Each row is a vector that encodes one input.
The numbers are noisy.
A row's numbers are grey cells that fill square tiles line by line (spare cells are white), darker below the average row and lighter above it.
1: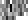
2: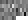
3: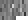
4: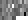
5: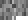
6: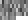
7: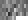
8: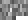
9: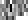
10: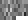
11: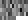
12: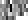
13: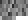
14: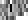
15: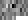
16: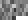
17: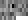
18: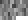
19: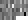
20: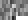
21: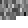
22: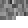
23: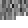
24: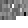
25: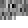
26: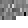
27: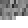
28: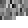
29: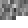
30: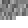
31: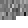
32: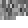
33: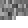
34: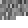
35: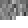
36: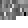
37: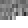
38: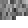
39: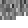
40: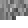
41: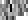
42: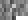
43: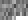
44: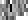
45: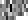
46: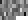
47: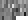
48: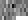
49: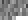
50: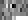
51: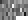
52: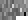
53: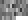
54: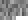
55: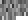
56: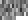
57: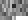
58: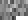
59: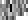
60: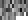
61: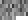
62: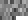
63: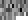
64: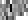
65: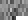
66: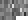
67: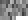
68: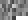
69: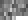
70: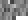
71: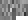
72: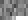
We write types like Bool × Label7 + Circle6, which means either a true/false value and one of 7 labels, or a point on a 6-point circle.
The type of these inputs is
List2(Line5).
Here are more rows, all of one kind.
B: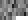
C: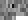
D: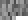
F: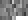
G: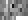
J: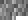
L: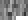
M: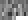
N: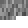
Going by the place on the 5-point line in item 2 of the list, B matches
G, M and N.
